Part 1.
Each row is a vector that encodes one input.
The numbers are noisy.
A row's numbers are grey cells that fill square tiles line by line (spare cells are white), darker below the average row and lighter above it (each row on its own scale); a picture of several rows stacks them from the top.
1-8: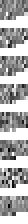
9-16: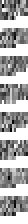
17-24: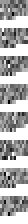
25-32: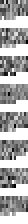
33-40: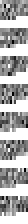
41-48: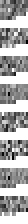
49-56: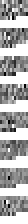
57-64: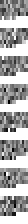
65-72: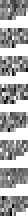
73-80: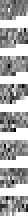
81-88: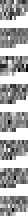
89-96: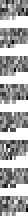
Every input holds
either a point on a 7-point line, or four true/false values.
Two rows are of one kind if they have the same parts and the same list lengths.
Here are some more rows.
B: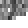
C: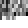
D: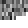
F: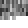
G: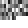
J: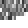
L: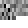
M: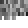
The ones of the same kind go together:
B, D, G, J, L
C, F, M

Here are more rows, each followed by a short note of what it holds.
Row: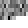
four true/false values
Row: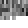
a point on a 7-point line
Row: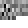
four true/false values
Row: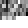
a point on a 7-point line
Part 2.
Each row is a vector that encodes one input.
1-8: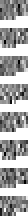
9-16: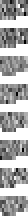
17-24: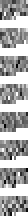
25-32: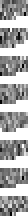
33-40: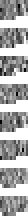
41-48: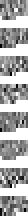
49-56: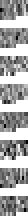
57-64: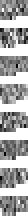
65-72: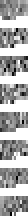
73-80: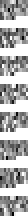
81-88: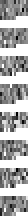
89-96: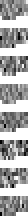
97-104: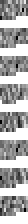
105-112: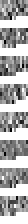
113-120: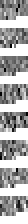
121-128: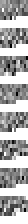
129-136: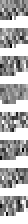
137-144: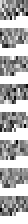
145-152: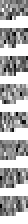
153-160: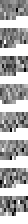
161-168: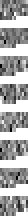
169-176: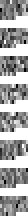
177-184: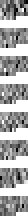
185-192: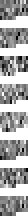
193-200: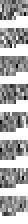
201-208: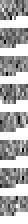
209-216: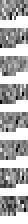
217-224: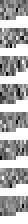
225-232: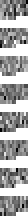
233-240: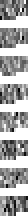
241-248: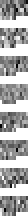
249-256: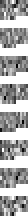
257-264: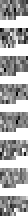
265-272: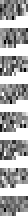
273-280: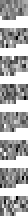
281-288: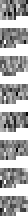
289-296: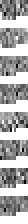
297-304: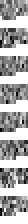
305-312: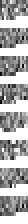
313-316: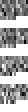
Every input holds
either a fixed value, or one of 7 labels and a true/false value.
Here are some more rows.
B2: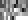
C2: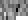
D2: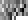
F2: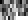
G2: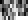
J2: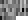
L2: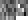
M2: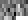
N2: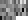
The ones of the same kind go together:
B2, C2, D2, J2, L2, M2, N2
F2, G2

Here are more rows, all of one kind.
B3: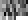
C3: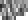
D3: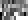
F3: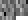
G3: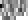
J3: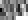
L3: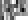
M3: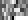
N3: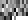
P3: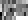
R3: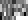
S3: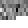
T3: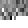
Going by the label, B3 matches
N3 and T3.
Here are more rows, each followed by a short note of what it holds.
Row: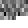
one of 7 labels and a true/false value
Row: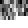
a fixed value
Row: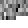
one of 7 labels and a true/false value
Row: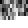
a fixed value
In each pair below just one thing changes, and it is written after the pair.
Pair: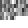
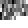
the label
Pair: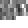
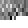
the label
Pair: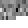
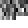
the true/false value
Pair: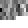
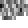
the label
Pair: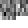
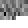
the label
